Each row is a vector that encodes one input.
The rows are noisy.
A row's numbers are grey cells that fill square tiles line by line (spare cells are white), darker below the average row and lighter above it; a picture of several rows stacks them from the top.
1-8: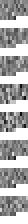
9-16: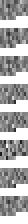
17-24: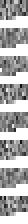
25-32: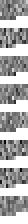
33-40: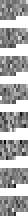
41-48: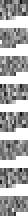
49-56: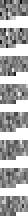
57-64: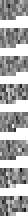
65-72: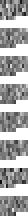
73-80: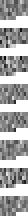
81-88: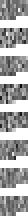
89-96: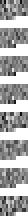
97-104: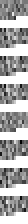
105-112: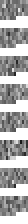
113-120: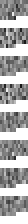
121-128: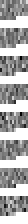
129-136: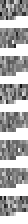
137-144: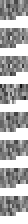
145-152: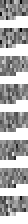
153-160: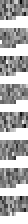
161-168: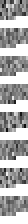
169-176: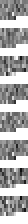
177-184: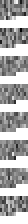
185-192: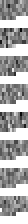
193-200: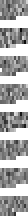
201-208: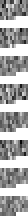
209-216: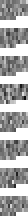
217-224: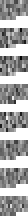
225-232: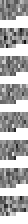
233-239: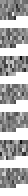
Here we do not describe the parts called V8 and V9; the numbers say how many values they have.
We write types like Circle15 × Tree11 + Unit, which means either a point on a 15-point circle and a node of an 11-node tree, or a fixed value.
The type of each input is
List3(Line7) + V8 × V9.
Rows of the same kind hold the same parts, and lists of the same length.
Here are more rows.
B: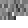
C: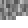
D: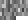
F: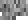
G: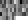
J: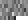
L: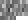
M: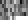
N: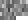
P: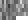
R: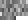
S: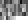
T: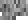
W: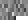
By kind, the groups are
B, J, W
C, P
D, L, N, R
F, T
G, M, S

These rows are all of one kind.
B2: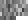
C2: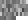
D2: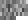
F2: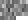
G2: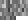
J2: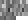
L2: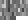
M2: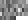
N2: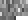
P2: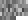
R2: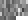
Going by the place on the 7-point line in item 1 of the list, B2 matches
M2, N2 and R2.
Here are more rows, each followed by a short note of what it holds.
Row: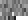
a list of one item
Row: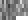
a list of two items
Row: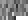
a list of one item
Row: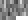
a list of two items
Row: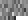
a list of one item
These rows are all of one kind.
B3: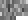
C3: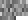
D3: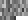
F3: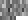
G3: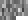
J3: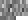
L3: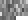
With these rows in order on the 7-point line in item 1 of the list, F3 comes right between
D3 and J3.
